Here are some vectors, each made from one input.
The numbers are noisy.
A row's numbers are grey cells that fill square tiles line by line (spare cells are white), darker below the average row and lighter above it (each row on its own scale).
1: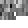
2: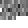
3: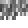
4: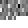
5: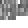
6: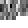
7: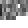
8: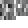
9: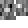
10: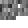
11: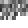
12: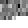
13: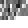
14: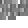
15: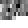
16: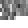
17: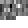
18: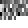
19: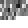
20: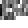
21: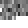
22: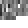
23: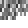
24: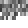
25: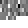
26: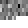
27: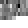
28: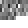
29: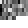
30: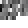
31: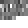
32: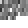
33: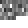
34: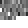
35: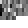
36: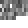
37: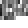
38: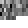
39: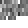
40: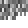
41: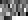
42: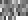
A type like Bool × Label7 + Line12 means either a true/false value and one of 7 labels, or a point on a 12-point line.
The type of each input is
Bool × Label6.
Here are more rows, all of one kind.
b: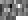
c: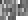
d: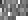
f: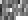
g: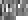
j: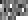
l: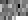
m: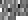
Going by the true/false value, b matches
f and g.
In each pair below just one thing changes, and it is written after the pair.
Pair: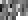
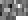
the label
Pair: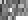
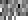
the true/false value
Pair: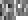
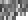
the label
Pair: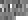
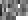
the true/false value
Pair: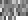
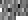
the label
